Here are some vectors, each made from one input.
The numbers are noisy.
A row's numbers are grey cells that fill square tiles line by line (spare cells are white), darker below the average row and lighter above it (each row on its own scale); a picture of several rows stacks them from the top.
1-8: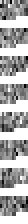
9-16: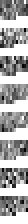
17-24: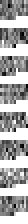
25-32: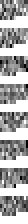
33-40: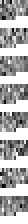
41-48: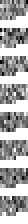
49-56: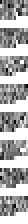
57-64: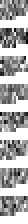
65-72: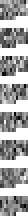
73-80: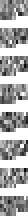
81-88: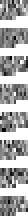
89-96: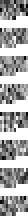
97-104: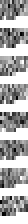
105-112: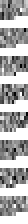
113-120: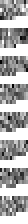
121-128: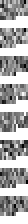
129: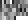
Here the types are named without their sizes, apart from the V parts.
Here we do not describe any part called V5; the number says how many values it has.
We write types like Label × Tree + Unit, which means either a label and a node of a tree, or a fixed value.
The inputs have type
List(Label × V5).
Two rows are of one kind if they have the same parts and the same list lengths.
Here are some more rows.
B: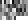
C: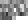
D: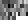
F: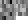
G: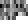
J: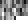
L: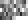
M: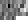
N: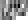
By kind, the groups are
B, C, G, J, L
D, F, M
N

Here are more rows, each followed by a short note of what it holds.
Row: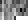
a list of one item
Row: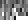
a list of one item
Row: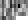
the empty list
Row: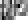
the empty list
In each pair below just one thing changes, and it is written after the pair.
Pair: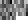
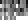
the label in item 2 of the list
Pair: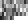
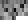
the label in item 1 of the list
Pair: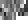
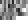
the label in item 1 of the list
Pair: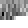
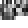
the value of V5 in item 1 of the list
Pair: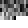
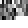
the label in item 1 of the list
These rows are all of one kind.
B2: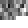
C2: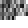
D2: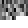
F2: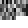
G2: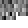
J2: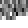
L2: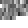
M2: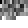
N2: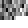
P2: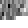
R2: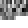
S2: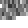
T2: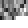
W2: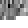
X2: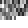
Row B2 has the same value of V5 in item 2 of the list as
G2, J2, M2 and P2.
